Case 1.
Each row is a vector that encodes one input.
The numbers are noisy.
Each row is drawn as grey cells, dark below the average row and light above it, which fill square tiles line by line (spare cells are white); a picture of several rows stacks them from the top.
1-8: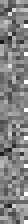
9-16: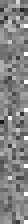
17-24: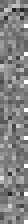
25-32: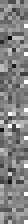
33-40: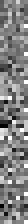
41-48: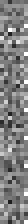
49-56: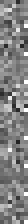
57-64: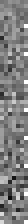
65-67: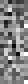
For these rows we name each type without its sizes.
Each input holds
a point on a line, together with either a fixed value, or a node of a tree.
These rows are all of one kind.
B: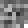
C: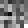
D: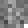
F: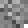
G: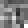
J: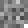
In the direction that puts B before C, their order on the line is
G, B, C, J, F, D.
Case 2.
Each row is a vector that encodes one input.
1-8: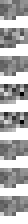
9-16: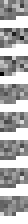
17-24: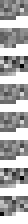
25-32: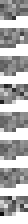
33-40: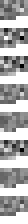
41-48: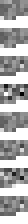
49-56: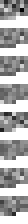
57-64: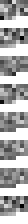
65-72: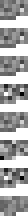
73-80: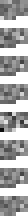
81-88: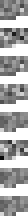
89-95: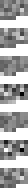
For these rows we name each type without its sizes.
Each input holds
a point on a line and a true/false value.
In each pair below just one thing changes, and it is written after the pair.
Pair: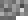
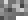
the place on the line
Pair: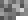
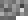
the place on the line
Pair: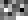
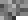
the true/false value
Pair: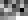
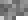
the true/false value
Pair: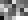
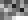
the place on the line
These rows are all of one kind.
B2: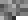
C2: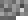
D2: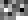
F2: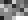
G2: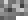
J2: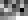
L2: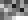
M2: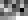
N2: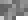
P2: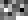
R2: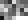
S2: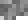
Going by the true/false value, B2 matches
C2, G2, N2 and S2.
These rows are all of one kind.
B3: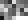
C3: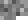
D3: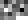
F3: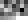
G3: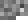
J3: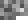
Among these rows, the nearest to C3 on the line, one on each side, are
F3 and G3.
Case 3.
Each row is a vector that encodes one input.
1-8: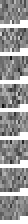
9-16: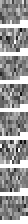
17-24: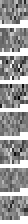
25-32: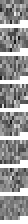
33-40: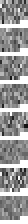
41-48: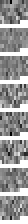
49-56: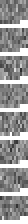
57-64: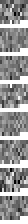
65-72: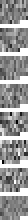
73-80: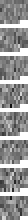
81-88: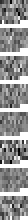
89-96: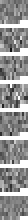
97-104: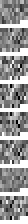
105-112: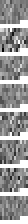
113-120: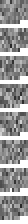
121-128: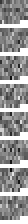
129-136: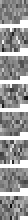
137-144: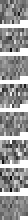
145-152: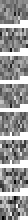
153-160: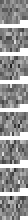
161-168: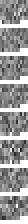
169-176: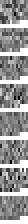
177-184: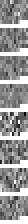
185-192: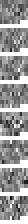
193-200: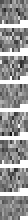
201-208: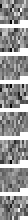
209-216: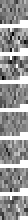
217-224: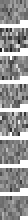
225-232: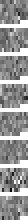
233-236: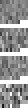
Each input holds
either a node of an 11-node tree, or a node of a 19-node tree.
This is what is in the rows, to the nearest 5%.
About 35% of them hold a node of an 11-node tree. The rest hold a node of a 19-node tree.
